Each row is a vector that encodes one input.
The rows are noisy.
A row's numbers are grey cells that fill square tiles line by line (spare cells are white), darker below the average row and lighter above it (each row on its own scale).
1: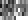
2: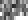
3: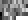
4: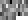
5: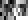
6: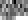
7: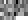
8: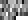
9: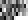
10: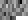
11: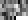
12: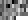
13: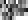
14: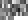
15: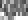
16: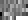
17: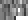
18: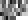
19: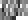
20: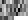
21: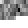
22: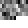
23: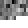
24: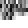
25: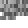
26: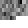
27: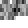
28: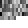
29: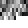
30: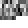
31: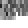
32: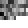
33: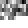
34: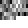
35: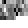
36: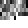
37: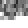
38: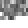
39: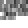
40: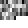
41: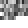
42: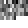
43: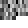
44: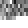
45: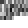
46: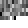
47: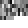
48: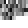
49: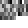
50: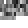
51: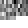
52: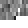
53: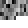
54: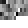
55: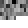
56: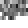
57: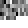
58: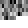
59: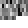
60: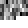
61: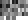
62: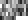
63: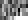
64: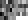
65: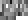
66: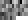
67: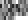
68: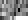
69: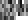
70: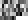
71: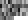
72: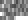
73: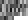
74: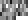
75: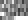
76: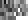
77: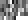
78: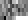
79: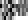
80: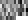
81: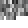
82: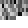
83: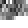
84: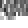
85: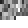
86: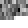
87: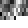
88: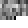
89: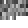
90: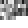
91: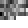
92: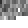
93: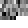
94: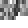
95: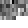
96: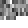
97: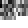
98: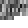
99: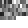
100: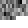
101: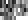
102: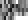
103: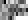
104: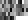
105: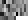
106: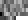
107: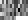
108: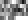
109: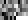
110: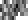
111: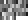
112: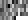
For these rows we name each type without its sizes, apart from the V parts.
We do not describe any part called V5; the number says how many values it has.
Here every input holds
a node of a tree, together with either four true/false values, or a value of V5.
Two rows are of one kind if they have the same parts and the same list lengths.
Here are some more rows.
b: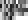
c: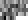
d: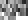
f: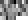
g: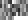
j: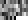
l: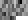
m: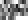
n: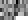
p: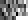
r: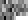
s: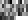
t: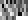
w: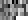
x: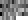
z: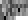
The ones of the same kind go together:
b, c, d, g, m, n, p, r, w, x, z
f, j, l, s, t

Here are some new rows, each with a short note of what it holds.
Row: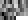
a node of a tree and a value of V5
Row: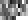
a node of a tree and a value of V5
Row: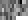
a node of a tree and a value of V5
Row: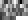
a node of a tree and a value of V5
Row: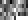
a node of a tree and four true/false values
